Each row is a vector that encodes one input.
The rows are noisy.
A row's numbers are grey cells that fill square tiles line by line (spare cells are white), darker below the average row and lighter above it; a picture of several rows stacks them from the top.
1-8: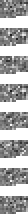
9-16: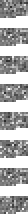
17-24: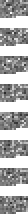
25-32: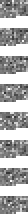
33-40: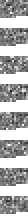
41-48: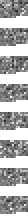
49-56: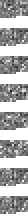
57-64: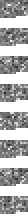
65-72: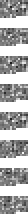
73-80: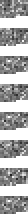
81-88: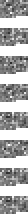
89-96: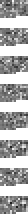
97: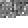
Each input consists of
a point on a 5-point circle and a true/false value.
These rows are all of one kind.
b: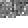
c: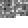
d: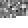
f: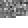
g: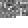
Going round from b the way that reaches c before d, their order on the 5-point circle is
b, g, c, d, f.
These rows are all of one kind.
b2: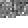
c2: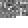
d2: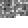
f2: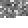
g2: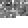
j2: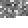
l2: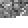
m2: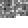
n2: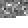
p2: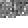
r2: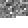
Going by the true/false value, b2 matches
l2, n2 and p2.
